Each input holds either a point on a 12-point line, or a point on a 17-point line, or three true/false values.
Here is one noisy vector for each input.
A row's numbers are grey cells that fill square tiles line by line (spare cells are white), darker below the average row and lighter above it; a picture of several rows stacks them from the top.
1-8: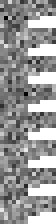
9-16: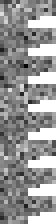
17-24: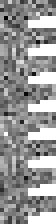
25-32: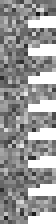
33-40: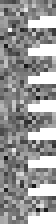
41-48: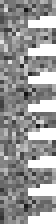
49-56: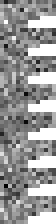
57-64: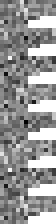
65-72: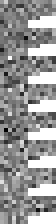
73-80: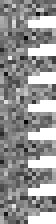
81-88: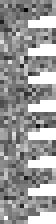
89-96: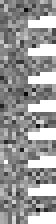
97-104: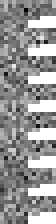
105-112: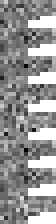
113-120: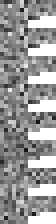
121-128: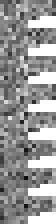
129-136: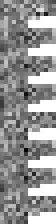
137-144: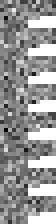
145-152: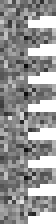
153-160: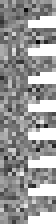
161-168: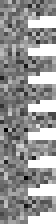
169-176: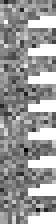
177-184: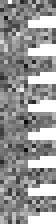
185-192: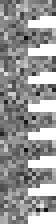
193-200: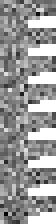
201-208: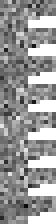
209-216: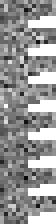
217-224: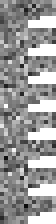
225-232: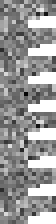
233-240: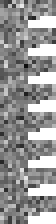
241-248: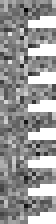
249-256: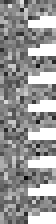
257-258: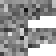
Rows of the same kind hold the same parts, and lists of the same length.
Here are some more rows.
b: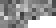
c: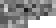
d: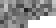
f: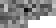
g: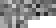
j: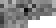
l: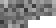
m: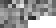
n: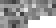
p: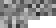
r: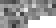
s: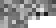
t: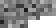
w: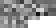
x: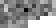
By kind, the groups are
b, m, n, r
c, d, f, j, l, t, x
g, p, s, w

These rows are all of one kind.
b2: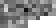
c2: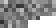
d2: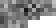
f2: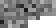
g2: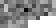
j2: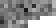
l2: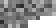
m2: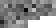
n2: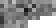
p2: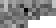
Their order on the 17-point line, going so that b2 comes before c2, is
p2, g2, b2, d2, n2, m2, j2, f2, l2, c2.
